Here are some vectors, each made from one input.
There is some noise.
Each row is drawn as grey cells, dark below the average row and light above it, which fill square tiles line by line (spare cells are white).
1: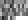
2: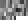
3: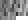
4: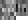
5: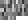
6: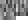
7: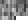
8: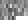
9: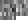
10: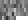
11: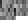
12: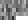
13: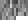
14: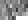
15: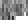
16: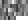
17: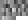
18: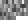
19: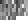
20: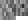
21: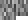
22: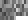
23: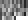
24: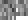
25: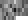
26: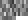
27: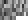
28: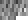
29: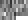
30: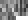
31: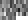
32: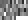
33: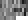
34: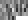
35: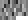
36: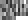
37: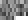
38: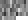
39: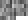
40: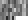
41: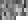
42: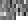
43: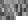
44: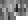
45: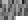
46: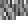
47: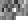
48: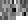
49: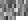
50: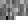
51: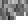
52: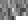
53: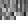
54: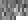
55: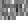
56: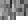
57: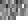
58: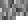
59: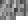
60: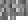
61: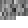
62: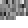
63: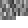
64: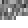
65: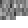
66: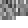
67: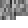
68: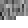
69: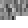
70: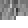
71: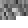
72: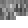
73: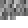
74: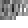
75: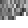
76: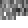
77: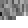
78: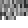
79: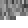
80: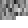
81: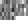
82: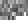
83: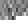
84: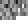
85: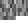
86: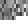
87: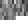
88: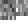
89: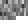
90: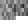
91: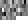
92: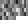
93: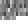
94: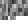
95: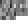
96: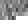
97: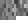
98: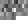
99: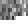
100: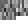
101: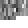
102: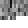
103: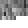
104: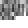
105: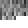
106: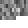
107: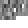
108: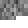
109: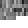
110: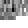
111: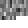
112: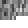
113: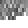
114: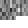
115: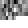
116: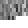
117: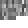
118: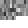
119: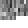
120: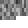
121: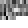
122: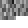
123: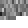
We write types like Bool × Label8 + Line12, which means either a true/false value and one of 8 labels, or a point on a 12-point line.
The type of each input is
(Bool × Bool × Bool + Circle6) × Circle6.
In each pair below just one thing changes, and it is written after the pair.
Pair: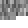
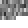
one of the three true/false values
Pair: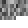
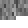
the place on the 6-point circle
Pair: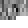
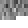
the place on the 6-point circle
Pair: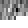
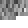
the place on the 6-point circle
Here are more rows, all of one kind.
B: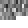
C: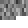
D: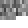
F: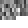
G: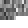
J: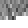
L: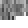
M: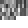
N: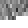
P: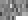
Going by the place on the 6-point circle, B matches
J and N.
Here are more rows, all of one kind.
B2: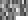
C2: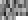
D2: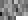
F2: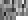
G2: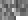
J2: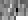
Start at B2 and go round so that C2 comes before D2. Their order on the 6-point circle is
B2, F2, C2, D2, J2, G2.
